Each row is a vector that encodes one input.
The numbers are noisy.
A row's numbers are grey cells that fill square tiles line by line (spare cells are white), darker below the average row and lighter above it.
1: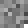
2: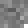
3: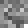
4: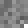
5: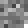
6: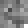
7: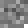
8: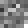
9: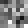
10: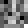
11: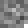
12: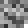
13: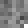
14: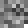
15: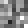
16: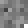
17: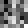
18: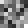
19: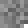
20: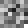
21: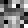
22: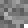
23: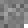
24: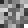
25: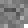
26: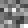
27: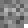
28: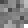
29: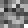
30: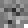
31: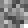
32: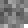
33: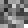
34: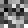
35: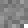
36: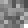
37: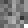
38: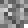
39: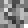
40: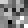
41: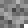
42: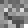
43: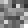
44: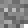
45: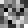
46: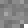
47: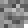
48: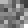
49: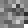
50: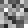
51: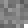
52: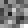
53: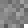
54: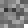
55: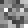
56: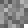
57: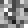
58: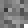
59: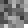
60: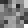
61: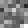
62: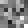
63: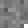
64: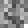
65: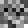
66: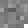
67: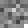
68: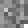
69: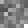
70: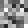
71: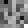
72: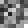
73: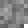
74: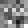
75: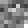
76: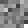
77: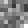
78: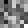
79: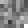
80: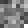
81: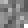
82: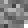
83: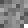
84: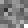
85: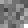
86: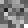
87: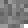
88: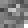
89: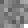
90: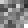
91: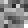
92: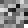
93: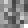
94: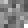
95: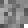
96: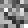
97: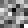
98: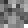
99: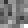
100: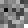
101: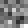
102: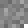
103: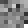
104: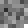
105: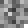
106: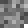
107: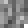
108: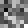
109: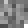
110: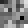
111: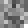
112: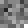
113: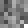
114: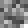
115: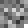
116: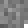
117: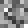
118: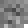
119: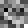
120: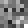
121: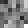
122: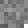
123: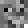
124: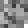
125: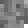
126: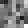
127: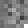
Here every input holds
either a node of an 11-node tree, or a list of up to two points on a 5-point line.
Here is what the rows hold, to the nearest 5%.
About 45% of them hold a node of an 11-node tree. The rest are lists of up to two points on a 5-point line: about 5% of all rows are empty, 25% hold one and 25% two.
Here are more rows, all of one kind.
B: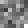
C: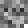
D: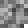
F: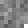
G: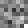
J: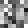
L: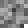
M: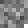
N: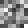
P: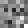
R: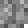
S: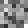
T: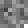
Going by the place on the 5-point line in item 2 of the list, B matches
D and M.
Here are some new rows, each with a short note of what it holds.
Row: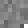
a list of two items
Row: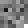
the empty list
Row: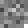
a list of two items
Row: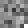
a list of two items
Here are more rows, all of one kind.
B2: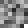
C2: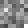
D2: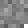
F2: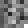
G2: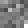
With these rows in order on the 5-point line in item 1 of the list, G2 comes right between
B2 and F2.
